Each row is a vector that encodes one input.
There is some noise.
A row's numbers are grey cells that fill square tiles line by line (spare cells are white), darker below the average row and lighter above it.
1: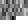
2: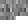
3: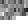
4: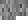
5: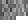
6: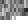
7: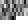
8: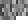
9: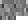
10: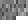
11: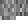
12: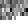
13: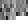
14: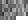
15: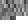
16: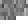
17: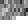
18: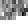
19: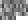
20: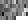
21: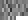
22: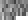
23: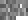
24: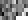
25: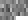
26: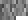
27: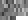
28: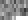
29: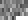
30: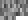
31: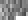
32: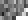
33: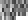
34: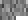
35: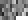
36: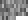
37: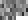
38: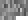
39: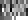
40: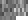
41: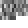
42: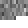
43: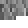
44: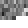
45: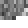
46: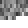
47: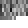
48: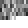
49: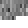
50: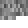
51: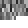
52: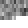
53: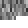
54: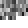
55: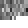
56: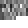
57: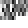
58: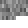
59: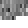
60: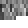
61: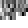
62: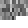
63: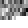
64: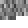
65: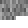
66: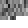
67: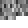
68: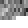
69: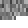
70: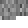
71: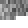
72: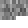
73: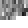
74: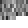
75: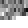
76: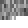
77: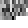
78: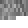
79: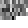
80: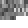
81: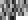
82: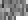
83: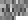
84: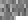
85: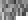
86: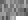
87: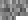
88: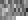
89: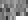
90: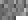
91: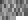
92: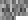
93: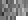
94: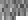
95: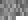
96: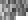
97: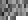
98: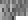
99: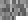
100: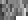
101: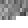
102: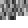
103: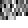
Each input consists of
either a node of an 11-node tree, or a node of a 14-node tree.
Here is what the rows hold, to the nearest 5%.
About 45% of them hold a node of an 11-node tree. The rest hold a node of a 14-node tree.
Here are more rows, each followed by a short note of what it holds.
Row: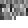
a node of an 11-node tree
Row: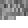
a node of a 14-node tree
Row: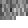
a node of an 11-node tree
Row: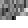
a node of an 11-node tree
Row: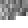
a node of a 14-node tree
